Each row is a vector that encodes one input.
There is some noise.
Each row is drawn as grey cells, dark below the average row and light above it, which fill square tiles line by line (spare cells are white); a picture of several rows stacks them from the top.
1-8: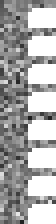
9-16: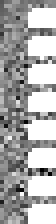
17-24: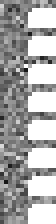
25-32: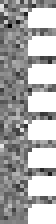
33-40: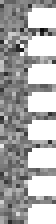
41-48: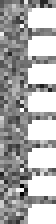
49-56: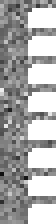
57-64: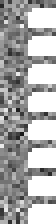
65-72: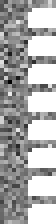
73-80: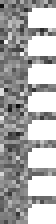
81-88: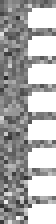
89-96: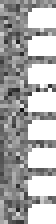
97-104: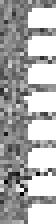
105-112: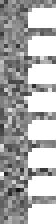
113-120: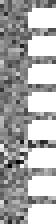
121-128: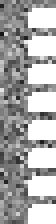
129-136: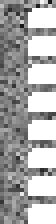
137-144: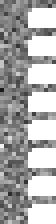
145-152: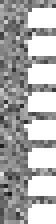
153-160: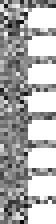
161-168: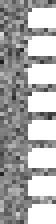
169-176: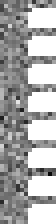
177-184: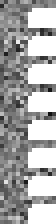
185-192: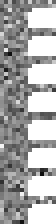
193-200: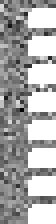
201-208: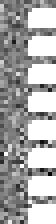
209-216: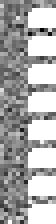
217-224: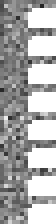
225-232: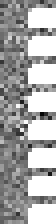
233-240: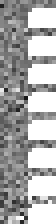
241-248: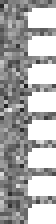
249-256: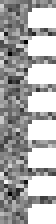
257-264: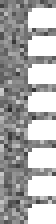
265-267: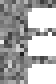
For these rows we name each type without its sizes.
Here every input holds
either a fixed value, or a node of each of two trees, or four true/false values.
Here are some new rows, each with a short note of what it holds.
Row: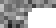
a node of each of two trees
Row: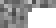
four true/false values
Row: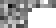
a fixed value
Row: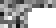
a fixed value
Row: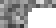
a node of each of two trees
